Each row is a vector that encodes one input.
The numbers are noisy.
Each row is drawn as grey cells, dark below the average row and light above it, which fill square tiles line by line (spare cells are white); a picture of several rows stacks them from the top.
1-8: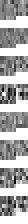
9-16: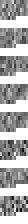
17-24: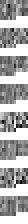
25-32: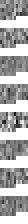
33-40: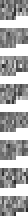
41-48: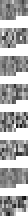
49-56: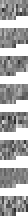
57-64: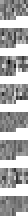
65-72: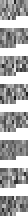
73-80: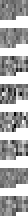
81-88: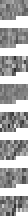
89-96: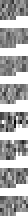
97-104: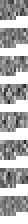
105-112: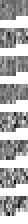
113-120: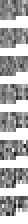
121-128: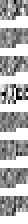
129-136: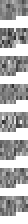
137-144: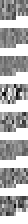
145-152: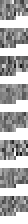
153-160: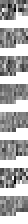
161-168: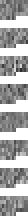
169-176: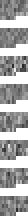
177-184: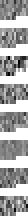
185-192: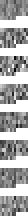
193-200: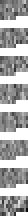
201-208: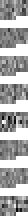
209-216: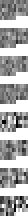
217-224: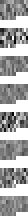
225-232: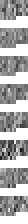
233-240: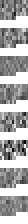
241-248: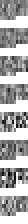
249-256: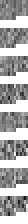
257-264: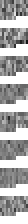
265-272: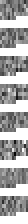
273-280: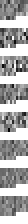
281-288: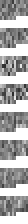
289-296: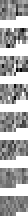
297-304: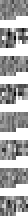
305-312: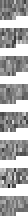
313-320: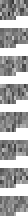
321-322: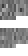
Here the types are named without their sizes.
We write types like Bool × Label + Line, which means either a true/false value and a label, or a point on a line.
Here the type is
Bool × Bool × Bool.
